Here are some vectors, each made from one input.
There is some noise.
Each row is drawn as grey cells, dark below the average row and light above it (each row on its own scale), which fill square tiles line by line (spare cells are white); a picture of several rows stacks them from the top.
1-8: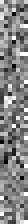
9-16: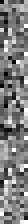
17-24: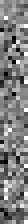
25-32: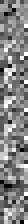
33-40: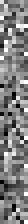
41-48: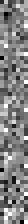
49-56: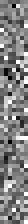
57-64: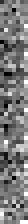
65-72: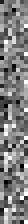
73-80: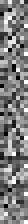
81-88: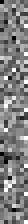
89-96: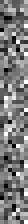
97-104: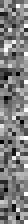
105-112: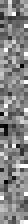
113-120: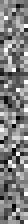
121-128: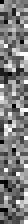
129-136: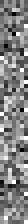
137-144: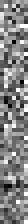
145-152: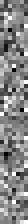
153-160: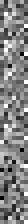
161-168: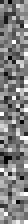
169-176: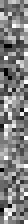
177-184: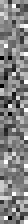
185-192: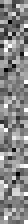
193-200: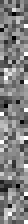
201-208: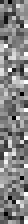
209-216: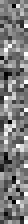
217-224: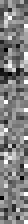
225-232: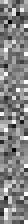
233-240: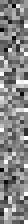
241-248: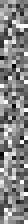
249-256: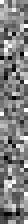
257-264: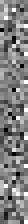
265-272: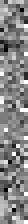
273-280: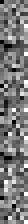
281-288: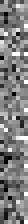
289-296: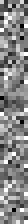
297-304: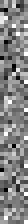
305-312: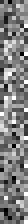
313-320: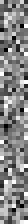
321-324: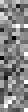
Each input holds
either a point on each of two 12-point lines, or a list of up to three points on an 8-point line.
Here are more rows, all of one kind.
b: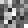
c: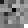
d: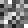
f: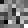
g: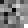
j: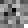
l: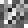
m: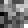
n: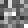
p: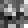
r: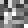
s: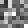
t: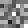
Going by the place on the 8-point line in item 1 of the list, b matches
d, l, n and s.
